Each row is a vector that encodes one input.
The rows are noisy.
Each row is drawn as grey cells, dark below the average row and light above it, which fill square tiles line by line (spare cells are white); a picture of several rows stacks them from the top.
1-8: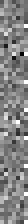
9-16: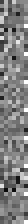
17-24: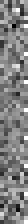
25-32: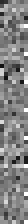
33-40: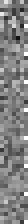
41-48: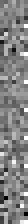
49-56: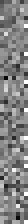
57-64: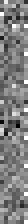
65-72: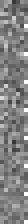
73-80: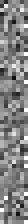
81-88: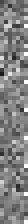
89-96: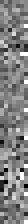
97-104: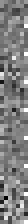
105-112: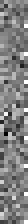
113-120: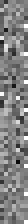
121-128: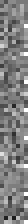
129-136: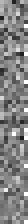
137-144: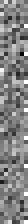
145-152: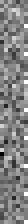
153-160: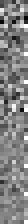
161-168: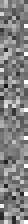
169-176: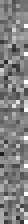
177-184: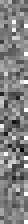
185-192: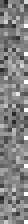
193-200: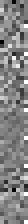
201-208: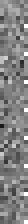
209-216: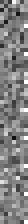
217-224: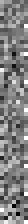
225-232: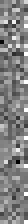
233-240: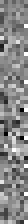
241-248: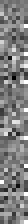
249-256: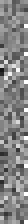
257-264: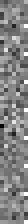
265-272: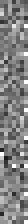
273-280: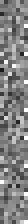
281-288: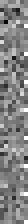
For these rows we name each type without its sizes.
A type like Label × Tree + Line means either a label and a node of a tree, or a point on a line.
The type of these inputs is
Circle × Circle × Label + Unit.
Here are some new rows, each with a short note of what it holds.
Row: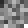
a fixed value
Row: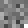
a point on each of two circles and a label
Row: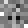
a point on each of two circles and a label
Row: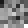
a fixed value
